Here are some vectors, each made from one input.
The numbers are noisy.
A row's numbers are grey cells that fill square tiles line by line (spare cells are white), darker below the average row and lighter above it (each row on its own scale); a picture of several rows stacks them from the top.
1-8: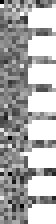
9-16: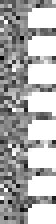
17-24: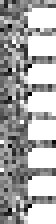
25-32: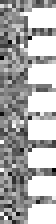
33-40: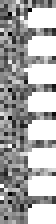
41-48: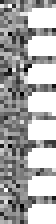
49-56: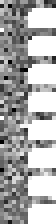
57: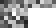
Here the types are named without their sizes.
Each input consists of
either a fixed value, or a node of a tree, or three true/false values.
